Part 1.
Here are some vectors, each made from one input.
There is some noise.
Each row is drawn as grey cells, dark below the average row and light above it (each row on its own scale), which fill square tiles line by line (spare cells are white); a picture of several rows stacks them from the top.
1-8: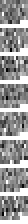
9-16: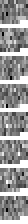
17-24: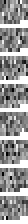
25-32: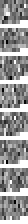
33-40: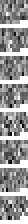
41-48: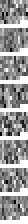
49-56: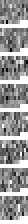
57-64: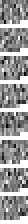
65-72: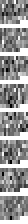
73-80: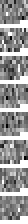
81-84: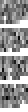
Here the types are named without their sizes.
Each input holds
a point on a line, together with either a fixed value, or three true/false values.
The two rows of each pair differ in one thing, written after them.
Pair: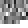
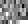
one of the three true/false values
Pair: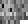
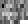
one of the three true/false values
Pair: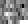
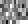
the place on the line
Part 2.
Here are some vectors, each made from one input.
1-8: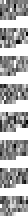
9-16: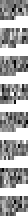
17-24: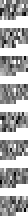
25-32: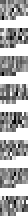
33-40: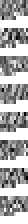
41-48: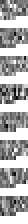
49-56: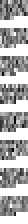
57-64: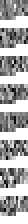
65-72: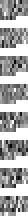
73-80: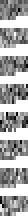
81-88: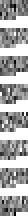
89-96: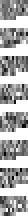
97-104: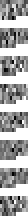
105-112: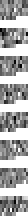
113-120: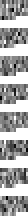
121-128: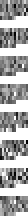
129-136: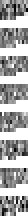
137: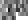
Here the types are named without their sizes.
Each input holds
a point on a circle, together with either a fixed value, or three true/false values.
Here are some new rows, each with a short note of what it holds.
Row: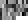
a point on a circle
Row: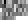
a point on a circle and three true/false values
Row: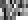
a point on a circle and three true/false values
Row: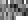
a point on a circle
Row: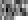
a point on a circle
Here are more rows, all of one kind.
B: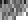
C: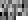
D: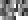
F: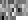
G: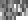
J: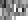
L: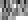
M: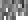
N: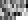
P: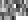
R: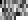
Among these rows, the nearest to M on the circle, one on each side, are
F and P.
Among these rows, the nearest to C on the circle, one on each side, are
D and N.
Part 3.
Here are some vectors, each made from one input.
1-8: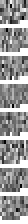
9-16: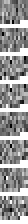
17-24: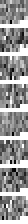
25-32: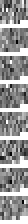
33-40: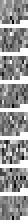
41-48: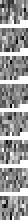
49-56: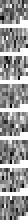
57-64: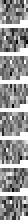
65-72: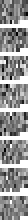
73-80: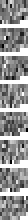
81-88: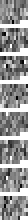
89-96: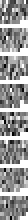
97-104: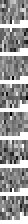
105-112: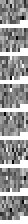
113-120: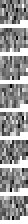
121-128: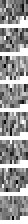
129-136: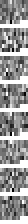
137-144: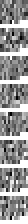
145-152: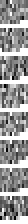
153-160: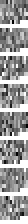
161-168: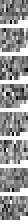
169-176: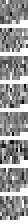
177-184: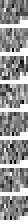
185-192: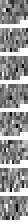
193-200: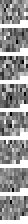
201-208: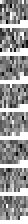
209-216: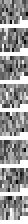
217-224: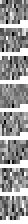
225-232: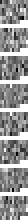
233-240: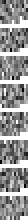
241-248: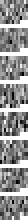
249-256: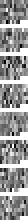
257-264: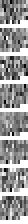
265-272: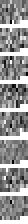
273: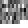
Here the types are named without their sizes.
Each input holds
a list of points on a circle.
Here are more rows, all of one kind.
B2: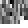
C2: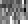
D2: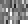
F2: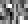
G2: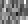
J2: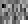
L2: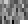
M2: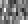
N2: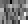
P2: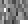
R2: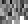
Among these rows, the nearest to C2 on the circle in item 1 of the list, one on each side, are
D2 and J2.
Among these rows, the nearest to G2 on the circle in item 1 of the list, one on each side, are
M2 and R2.
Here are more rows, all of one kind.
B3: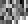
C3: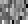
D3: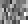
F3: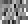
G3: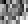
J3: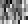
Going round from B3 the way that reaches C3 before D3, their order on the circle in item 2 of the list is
B3, F3, G3, J3, C3, D3.
